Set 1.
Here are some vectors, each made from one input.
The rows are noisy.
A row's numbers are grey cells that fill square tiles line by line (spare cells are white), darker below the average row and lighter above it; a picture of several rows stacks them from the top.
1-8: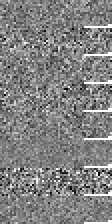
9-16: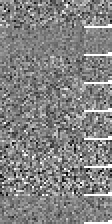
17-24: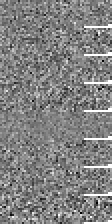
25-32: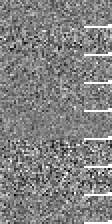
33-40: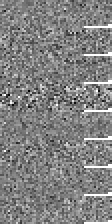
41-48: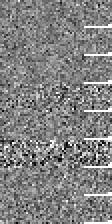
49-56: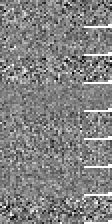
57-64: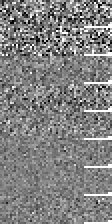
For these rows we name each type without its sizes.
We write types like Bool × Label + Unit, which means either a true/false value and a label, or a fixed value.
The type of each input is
Line × Line.
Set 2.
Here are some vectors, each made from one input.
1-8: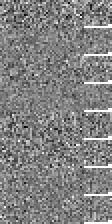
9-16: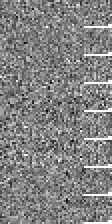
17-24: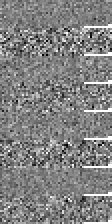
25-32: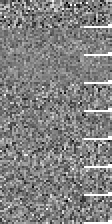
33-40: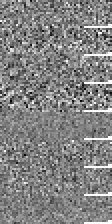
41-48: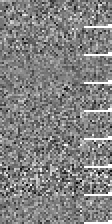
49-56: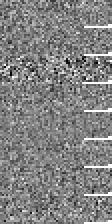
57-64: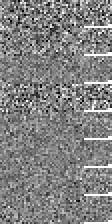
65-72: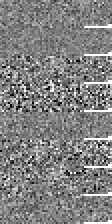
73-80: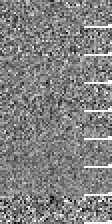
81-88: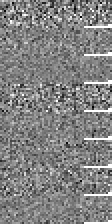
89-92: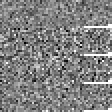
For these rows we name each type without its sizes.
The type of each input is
Line.
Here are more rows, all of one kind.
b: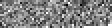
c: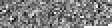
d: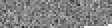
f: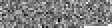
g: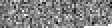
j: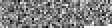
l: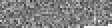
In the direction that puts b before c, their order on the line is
l, b, c, f, g, d, j.
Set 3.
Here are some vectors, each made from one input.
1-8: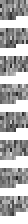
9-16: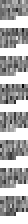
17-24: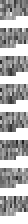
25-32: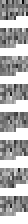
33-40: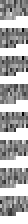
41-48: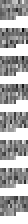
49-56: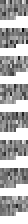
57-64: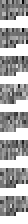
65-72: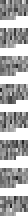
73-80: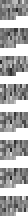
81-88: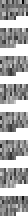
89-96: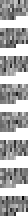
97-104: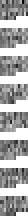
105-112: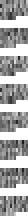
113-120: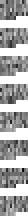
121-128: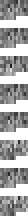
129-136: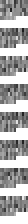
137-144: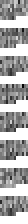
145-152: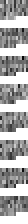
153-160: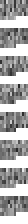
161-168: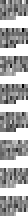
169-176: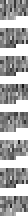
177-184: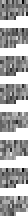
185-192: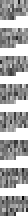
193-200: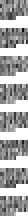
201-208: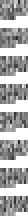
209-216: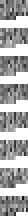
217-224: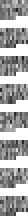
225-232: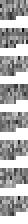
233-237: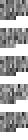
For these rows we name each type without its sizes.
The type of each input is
Circle.
